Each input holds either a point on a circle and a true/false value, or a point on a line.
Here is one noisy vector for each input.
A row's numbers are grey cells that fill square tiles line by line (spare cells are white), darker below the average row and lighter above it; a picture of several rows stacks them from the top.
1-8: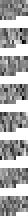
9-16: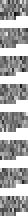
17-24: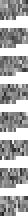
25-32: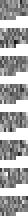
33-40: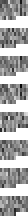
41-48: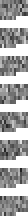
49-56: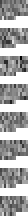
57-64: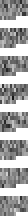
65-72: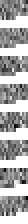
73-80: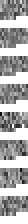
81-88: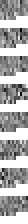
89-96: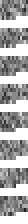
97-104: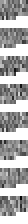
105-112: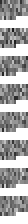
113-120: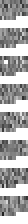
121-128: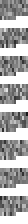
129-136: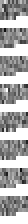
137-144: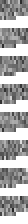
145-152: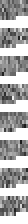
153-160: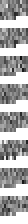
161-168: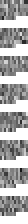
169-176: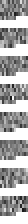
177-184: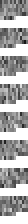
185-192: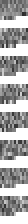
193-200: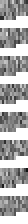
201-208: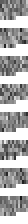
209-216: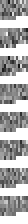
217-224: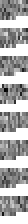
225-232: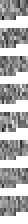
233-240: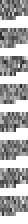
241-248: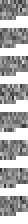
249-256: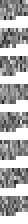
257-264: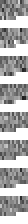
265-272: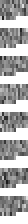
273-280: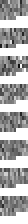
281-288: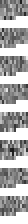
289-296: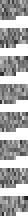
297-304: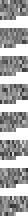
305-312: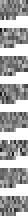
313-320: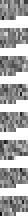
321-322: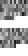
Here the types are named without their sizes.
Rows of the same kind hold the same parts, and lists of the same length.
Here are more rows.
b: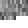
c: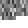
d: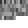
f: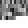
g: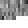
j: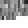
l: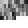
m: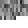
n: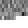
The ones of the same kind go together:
b, c, g, j, l
d, f, m, n

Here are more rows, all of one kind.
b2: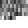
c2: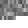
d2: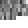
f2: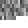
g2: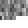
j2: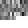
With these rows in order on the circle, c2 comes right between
b2 and g2.
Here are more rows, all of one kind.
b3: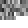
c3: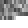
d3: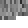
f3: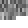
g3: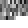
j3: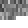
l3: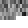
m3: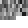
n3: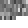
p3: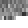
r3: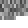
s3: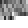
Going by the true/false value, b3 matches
f3, j3, n3 and r3.
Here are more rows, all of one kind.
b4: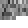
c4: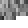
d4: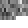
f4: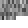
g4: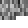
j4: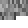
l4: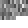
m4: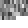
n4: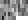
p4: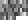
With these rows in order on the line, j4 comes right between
g4 and m4.
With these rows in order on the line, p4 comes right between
b4 and f4.
